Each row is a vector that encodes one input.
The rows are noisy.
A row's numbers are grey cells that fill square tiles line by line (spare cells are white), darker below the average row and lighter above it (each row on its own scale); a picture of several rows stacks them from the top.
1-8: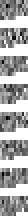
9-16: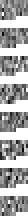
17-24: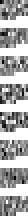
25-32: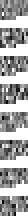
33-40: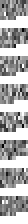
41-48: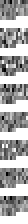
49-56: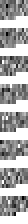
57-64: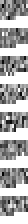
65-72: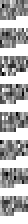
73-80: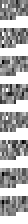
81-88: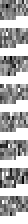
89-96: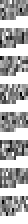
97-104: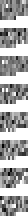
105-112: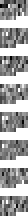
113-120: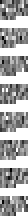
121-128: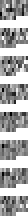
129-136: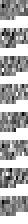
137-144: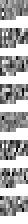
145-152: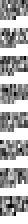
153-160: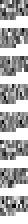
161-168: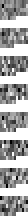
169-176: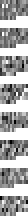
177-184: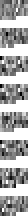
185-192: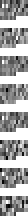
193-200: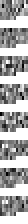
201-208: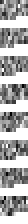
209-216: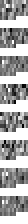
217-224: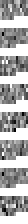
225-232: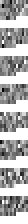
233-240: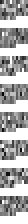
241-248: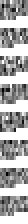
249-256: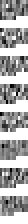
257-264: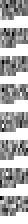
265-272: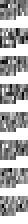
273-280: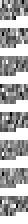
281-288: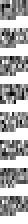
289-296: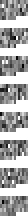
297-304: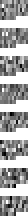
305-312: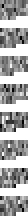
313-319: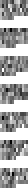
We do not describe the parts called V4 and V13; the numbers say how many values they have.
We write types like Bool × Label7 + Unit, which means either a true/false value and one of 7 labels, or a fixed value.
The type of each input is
Bool × (Circle5 × V4 + Line7) + V13.
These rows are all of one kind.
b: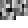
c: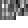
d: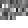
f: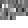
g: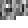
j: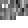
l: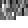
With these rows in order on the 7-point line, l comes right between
d and f.
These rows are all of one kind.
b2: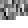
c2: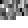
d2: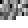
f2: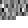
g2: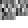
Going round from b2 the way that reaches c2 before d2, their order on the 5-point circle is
b2, c2, g2, f2, d2.
